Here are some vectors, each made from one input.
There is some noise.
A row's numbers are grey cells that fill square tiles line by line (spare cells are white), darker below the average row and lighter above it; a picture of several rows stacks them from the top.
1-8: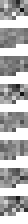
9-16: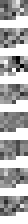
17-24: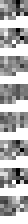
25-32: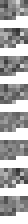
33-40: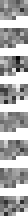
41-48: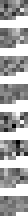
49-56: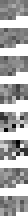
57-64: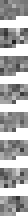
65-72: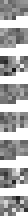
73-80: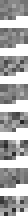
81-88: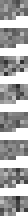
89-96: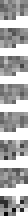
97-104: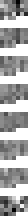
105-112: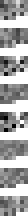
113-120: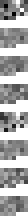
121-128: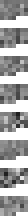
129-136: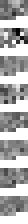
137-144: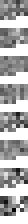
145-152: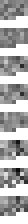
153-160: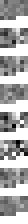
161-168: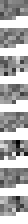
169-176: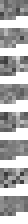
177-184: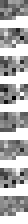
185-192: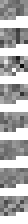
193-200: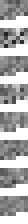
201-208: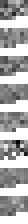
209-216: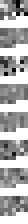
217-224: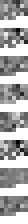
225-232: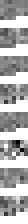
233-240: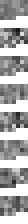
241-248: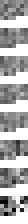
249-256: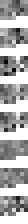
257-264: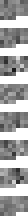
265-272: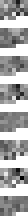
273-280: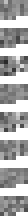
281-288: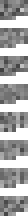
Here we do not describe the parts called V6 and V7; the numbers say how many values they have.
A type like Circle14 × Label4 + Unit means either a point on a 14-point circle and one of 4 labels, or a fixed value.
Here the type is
Bool × (Line4 + V6 × V7).
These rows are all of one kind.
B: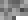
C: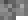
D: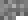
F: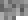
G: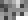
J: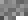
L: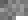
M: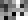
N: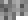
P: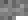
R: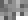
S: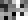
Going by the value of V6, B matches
D and L.
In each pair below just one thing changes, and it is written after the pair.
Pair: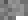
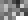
the value of V7
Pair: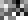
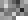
the true/false value
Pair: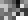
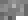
the value of V7
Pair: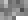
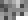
the value of V7
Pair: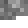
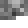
the value of V6
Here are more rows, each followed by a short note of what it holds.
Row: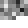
a true/false value, a value of V6 and a value of V7
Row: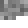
a true/false value, a value of V6 and a value of V7
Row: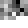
a point on a 4-point line and a true/false value
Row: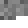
a true/false value, a value of V6 and a value of V7
